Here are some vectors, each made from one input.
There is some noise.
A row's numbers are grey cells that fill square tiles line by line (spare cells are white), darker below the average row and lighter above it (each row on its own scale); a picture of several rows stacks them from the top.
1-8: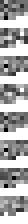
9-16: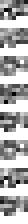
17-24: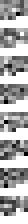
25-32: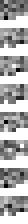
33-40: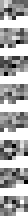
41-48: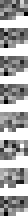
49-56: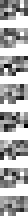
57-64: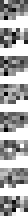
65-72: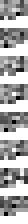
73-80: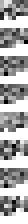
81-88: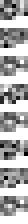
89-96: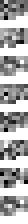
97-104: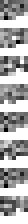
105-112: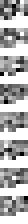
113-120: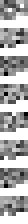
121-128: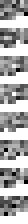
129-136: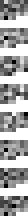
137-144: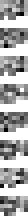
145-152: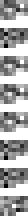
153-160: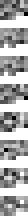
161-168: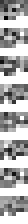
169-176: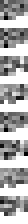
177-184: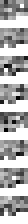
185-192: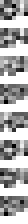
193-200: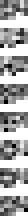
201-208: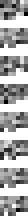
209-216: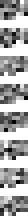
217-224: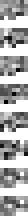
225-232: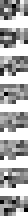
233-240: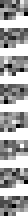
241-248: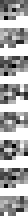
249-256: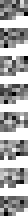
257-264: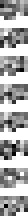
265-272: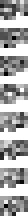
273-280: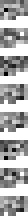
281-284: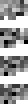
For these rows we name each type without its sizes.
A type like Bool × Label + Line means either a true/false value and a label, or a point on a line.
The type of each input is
Circle + List(Line).
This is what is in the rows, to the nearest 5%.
About 35% of them hold a point on a circle. The rest are lists of points on a line.
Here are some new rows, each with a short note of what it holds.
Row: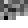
a list of one item
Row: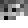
a list of one item
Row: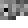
a list of two items
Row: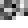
a point on a circle
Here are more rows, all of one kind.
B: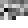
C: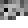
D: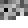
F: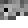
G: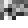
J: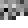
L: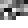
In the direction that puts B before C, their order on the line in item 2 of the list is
B, G, D, J, C, F, L.
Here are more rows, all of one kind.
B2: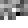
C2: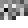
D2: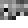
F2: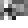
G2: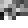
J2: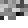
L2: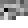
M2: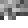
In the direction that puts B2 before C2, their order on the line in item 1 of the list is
J2, B2, M2, G2, F2, D2, C2, L2.
